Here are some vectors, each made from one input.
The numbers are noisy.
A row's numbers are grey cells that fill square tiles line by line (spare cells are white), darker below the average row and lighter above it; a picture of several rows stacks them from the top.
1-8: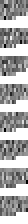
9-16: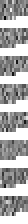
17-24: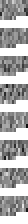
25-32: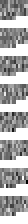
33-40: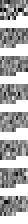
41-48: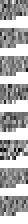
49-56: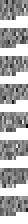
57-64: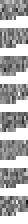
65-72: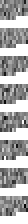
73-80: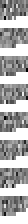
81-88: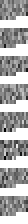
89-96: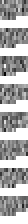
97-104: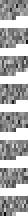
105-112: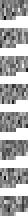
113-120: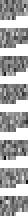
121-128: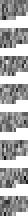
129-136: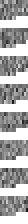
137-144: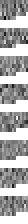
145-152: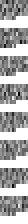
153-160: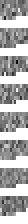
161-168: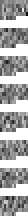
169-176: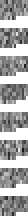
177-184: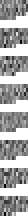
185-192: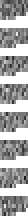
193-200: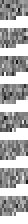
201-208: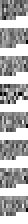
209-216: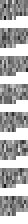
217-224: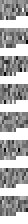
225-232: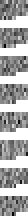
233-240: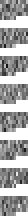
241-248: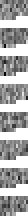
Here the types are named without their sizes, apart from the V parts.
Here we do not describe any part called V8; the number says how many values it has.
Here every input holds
a list of items, each a true/false value and a value of V8.
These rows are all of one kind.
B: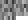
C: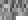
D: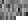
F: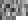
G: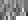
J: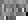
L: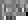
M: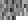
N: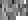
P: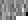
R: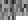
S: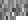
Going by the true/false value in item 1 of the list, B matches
C, M and R.
